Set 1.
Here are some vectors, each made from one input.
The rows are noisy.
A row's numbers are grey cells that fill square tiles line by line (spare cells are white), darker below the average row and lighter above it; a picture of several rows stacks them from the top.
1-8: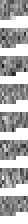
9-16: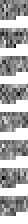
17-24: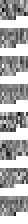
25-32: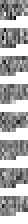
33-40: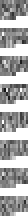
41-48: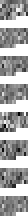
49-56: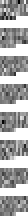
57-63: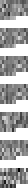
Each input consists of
either a point on a 9-point circle, or a fixed value.
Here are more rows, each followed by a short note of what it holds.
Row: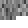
a point on a 9-point circle
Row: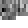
a point on a 9-point circle
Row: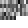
a fixed value
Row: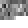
a point on a 9-point circle
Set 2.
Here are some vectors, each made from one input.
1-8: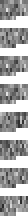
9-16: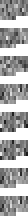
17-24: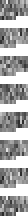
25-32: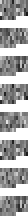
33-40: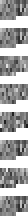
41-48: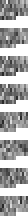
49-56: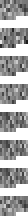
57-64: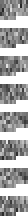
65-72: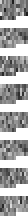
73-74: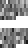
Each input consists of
one of 8 labels.
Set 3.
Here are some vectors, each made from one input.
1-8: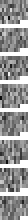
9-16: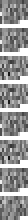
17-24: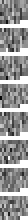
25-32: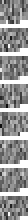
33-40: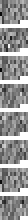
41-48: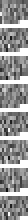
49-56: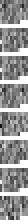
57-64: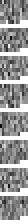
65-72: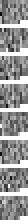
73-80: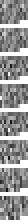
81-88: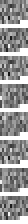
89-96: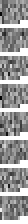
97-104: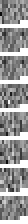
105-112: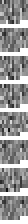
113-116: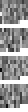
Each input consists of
three true/false values.
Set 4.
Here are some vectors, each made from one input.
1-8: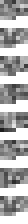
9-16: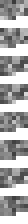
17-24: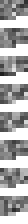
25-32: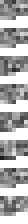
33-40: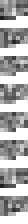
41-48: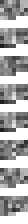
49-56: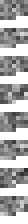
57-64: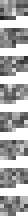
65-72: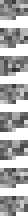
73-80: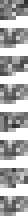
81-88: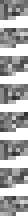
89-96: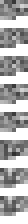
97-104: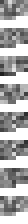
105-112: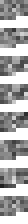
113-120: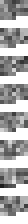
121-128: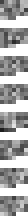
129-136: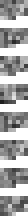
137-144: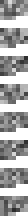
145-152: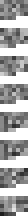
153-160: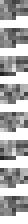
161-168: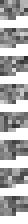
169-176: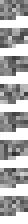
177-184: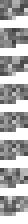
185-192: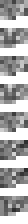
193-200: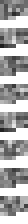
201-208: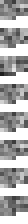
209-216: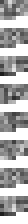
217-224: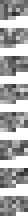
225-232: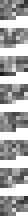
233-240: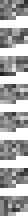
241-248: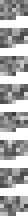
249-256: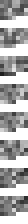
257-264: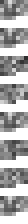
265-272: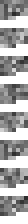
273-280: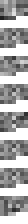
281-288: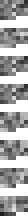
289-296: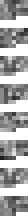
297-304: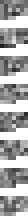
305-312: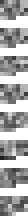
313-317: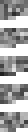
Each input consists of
a point on a 10-point circle.
